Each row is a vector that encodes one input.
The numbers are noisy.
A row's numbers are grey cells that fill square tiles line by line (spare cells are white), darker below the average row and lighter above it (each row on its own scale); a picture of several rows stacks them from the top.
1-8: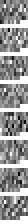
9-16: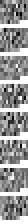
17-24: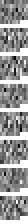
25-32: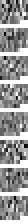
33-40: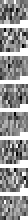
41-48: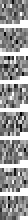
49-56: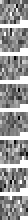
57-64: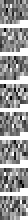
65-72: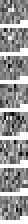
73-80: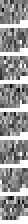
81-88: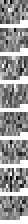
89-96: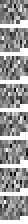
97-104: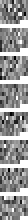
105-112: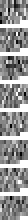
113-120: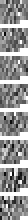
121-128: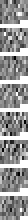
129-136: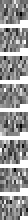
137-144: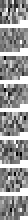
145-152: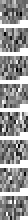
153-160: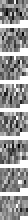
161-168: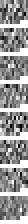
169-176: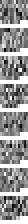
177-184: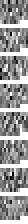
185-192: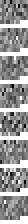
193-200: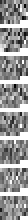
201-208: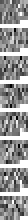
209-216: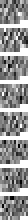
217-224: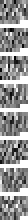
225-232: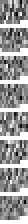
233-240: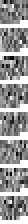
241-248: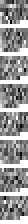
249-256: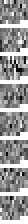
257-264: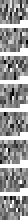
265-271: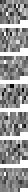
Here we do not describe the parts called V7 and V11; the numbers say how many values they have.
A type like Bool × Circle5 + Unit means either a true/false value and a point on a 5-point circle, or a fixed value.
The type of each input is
(Bool × Bool × Bool + Unit) × (Circle10 + Line6 × V7 × V11).
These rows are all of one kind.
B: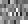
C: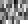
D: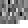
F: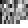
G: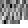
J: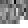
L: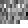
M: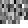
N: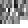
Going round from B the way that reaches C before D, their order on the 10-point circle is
B, G, F, L, J, M, C, N, D.
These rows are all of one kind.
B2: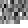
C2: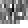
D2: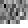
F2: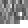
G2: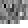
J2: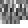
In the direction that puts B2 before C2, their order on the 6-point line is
B2, C2, G2, D2, F2, J2.
